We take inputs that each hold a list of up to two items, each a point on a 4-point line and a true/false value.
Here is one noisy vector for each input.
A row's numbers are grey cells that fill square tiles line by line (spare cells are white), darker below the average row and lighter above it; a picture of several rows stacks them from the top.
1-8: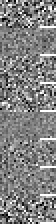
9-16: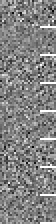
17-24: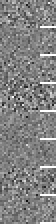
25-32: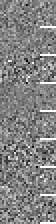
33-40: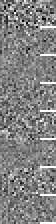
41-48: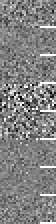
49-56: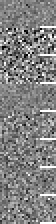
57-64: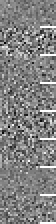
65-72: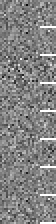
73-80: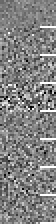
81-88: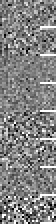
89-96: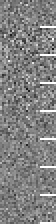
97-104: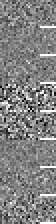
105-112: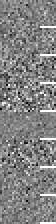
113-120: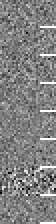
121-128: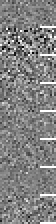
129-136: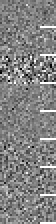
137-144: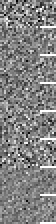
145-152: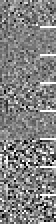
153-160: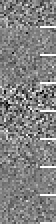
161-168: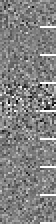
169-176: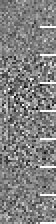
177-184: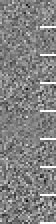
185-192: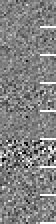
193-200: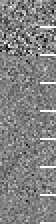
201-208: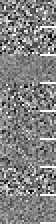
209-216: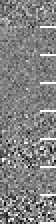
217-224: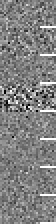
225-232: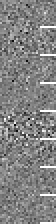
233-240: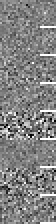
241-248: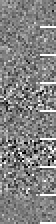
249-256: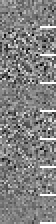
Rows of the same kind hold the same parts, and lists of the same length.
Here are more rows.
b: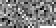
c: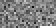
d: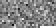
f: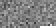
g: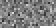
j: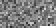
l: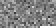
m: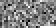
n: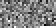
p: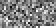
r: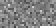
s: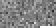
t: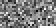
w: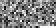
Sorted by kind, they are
b, d, l, r, s, w
c, f, g, j, m, p, t
n

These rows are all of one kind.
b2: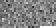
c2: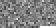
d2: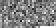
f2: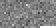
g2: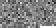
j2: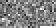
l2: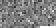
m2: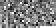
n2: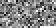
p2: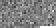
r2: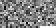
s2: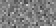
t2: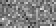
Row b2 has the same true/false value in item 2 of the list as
g2, j2, m2 and t2.
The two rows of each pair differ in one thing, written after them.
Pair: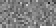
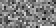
the place on the 4-point line in item 2 of the list
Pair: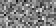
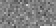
the place on the 4-point line in item 2 of the list
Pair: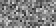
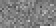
the place on the 4-point line in item 1 of the list
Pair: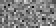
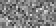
the true/false value in item 2 of the list
